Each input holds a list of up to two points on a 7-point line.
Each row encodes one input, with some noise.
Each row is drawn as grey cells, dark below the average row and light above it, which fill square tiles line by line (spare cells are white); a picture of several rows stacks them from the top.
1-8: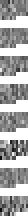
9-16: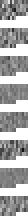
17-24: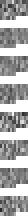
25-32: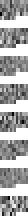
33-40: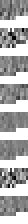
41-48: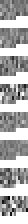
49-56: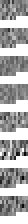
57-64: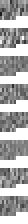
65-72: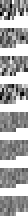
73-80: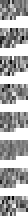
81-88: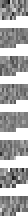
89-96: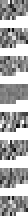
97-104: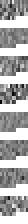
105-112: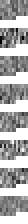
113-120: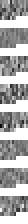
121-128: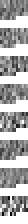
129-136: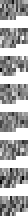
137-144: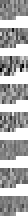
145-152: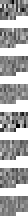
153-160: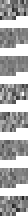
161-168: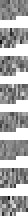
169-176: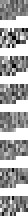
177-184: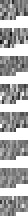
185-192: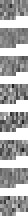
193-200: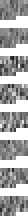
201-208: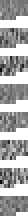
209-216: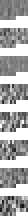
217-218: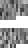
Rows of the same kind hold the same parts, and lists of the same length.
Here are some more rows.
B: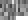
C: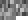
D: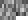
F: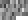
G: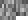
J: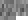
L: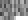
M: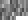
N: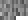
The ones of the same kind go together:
B, J, N
C
D, F, G, L, M

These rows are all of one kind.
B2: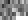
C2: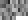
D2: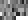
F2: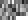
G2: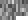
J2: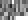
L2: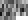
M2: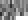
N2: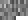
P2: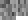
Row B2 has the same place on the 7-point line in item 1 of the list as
D2, G2, N2 and P2.
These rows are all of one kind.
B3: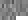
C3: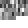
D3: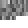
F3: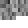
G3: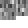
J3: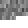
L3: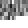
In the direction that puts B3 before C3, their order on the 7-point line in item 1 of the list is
J3, L3, F3, D3, B3, C3, G3.
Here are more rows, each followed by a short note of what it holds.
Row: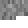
a list of one item
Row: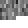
the empty list
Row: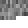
the empty list
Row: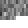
the empty list
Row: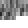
a list of two items
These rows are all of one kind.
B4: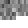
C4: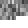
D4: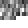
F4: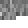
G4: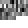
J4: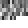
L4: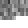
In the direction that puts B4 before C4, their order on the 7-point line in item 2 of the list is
G4, B4, C4, D4, J4, F4, L4.
